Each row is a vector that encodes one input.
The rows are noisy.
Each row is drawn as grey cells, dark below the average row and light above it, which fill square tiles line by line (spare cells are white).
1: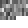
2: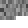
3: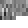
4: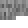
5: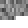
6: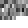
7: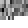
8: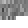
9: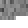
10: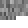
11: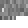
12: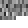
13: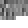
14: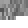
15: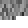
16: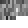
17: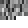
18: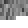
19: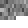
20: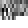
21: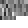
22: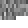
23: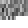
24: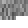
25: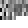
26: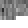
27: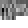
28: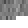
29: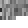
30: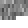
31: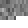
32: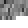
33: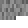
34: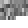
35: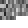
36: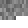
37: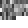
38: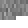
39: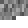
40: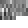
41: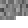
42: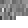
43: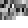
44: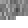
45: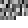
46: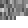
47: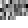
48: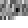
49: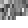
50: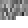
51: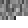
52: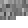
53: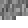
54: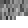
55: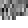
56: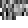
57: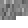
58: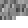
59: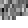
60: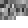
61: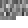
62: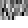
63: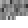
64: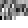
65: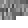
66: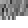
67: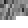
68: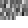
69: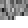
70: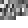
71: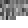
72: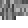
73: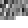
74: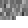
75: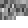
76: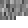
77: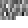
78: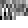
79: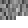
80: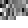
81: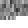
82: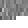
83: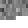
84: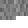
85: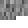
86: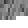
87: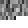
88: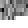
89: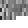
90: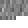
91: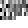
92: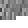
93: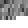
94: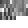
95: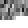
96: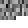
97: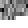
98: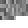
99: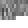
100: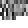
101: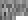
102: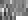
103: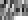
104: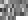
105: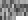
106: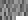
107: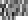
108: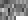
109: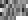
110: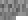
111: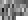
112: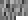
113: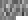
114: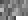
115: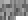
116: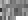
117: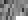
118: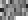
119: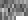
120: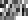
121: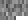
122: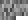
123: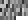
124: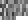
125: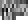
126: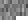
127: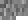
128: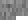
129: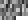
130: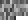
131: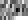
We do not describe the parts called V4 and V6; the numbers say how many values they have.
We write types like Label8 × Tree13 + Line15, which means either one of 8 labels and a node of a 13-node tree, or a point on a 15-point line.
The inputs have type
(Bool × Label7 × V6 + Unit) × V4.
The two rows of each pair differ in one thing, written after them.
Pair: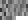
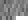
the value of V6
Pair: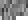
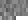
the true/false value
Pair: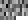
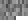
the label
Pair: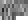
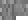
the true/false value
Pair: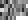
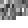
the true/false value
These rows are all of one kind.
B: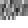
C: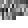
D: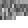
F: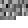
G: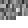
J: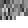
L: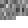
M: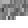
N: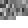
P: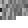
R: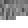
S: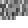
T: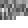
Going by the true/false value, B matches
D, M, N and T.
